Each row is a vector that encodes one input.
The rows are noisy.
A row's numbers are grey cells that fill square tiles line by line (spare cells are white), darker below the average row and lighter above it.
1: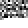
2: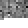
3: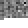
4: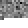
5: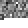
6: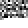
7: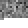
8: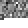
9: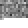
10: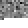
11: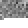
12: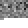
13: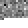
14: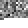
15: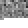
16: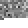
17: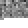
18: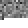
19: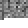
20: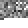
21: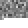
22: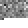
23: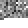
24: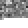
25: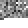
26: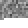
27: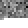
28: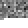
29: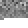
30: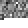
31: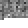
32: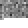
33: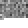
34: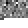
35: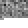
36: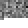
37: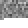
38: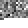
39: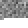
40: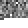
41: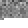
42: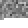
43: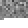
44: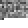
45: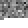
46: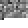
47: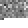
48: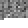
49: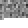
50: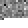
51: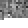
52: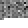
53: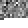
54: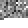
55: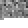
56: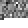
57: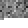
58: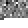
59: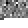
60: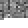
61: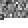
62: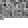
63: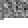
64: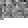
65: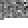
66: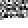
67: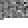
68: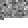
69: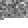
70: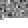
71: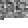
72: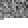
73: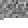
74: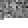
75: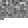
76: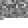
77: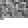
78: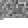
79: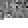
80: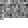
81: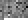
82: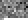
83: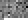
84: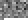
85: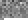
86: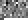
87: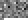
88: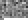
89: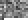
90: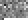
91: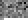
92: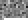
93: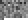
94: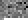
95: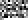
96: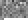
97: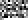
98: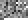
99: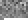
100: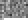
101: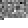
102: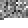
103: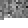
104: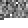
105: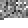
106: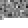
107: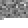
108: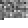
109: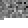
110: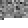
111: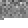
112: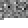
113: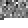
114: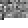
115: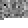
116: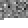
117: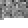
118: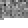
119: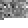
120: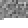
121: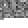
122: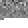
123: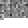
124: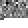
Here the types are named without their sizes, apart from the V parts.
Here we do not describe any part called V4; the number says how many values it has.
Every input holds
a list of items, each a true/false value and a value of V4.
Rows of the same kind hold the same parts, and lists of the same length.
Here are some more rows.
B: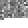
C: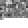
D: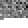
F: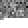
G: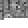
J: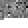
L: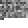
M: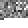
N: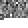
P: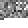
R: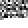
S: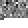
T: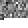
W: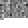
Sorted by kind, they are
B, L
C, D, F, G, J, W
M, N, P, S, T
R

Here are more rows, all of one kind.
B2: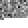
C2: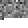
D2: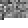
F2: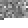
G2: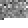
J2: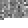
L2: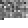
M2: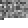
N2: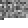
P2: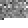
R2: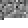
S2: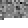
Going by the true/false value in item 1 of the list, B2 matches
F2, G2, J2 and P2.
